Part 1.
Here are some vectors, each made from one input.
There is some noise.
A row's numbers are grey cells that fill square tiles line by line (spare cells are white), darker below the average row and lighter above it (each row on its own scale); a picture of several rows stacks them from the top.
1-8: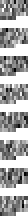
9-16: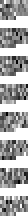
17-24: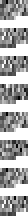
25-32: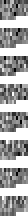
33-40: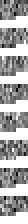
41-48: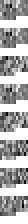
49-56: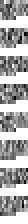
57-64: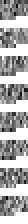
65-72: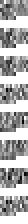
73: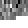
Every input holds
either a fixed value, or four true/false values.
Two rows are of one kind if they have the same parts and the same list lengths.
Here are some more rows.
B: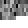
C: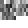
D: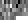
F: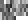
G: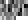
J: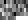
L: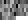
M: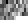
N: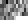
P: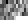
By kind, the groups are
B, C, D, F, G, J, L
M, N, P

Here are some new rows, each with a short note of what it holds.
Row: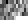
a fixed value
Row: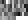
four true/false values
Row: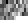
a fixed value
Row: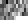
a fixed value
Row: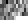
a fixed value
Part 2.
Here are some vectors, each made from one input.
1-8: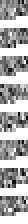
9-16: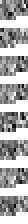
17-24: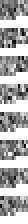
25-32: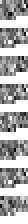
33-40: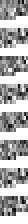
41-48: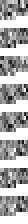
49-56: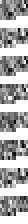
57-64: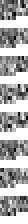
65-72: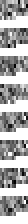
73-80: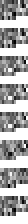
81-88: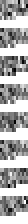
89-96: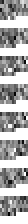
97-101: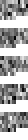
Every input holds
three true/false values.
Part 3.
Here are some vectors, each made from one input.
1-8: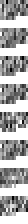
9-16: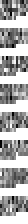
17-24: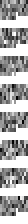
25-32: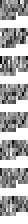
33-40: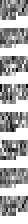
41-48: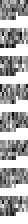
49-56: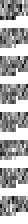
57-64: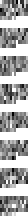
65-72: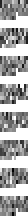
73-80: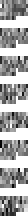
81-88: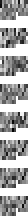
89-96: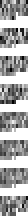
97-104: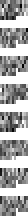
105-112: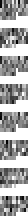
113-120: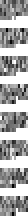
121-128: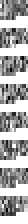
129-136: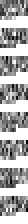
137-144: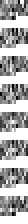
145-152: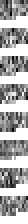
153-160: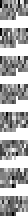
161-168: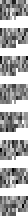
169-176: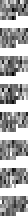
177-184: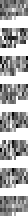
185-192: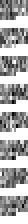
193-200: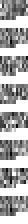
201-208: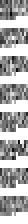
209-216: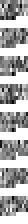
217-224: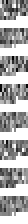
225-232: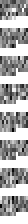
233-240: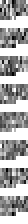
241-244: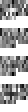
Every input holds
one of 5 labels.
